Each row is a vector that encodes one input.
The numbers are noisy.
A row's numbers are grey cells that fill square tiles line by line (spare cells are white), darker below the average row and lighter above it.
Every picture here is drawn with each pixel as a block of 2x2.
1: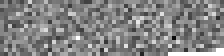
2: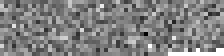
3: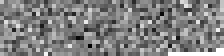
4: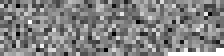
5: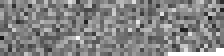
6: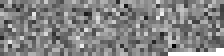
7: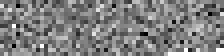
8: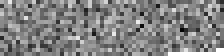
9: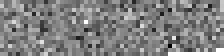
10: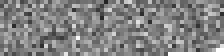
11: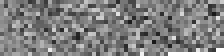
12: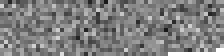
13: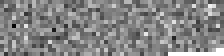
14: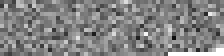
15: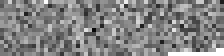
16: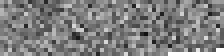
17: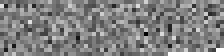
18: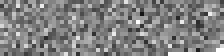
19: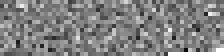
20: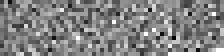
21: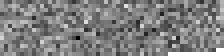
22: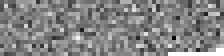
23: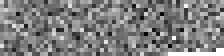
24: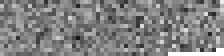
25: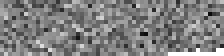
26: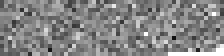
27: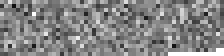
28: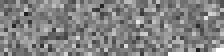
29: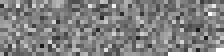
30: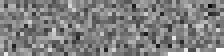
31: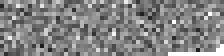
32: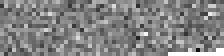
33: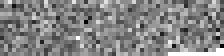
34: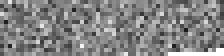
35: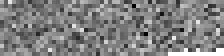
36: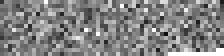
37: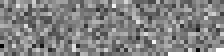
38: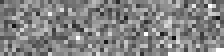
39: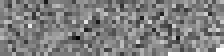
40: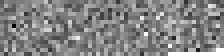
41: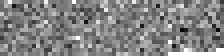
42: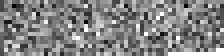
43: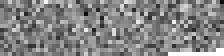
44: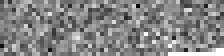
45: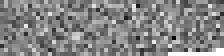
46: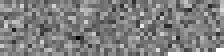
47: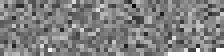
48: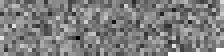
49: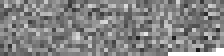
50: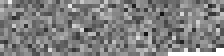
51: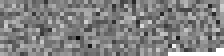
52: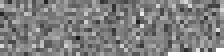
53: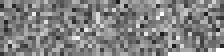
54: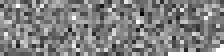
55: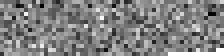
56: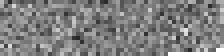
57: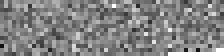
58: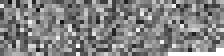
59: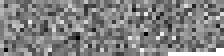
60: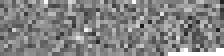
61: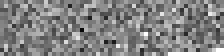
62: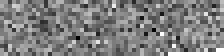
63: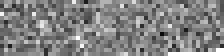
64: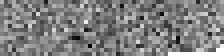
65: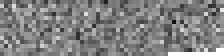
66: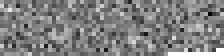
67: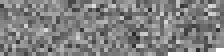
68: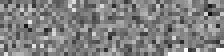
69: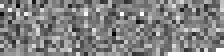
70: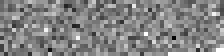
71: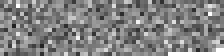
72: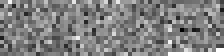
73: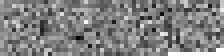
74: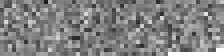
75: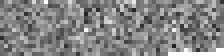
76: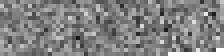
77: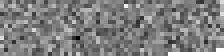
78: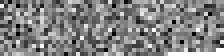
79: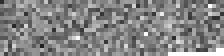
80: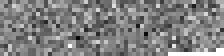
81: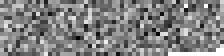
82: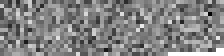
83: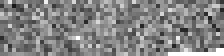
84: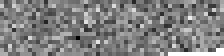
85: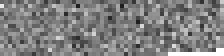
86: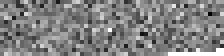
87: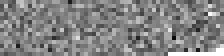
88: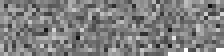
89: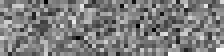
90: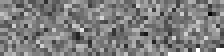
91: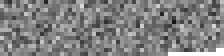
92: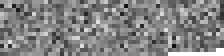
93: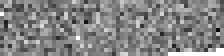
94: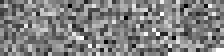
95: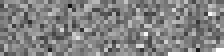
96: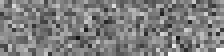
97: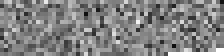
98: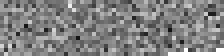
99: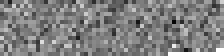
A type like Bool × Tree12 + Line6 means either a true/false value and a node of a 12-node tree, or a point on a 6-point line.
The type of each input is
Bool × (Label7 + Line6).
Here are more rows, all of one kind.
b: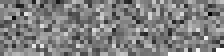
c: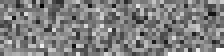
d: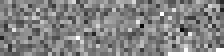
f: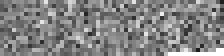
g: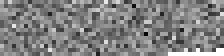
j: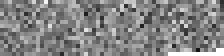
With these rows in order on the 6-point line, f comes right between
d and j.
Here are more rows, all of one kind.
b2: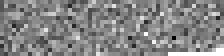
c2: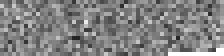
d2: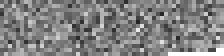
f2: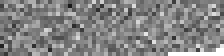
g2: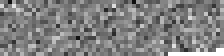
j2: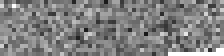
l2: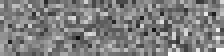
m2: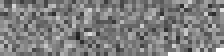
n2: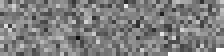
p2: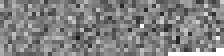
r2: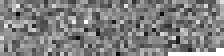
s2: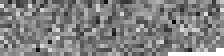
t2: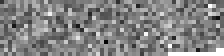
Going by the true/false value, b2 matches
f2 and t2.
